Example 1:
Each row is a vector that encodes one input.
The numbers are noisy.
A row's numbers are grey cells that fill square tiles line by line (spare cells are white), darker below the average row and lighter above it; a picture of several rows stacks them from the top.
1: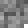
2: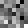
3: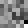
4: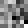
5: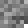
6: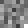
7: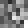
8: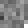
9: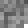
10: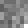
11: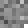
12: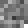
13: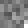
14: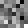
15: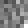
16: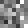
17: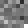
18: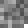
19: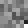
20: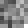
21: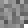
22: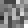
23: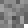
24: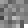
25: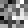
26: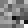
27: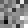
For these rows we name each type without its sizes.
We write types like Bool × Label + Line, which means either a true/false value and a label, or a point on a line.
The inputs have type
Bool × Bool × Bool.
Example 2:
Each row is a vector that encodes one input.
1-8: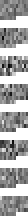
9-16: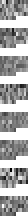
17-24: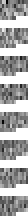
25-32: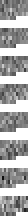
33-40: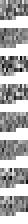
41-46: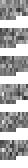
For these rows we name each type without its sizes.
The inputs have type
Bool × Bool × Bool + Unit.
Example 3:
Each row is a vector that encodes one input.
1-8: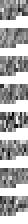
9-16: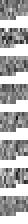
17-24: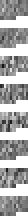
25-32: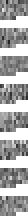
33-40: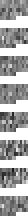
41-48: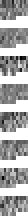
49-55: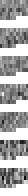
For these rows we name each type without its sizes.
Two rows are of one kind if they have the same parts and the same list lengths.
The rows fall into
2 kinds.
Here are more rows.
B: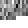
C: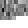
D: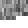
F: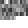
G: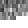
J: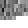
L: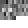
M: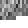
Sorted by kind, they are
B, C, D, G, J, L, M
F

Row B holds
three true/false values.
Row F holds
a fixed value.
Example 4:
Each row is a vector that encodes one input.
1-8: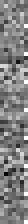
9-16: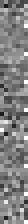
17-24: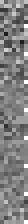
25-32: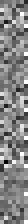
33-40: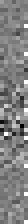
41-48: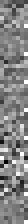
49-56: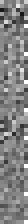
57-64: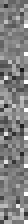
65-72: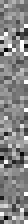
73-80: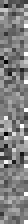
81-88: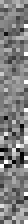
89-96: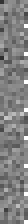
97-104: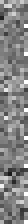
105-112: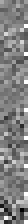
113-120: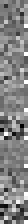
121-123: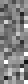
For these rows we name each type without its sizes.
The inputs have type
Circle.
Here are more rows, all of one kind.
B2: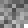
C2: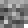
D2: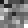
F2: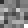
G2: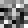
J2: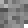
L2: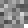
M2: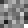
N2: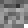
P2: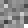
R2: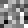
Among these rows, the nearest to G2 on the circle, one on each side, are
D2 and P2.
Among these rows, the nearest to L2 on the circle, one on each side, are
C2 and N2.
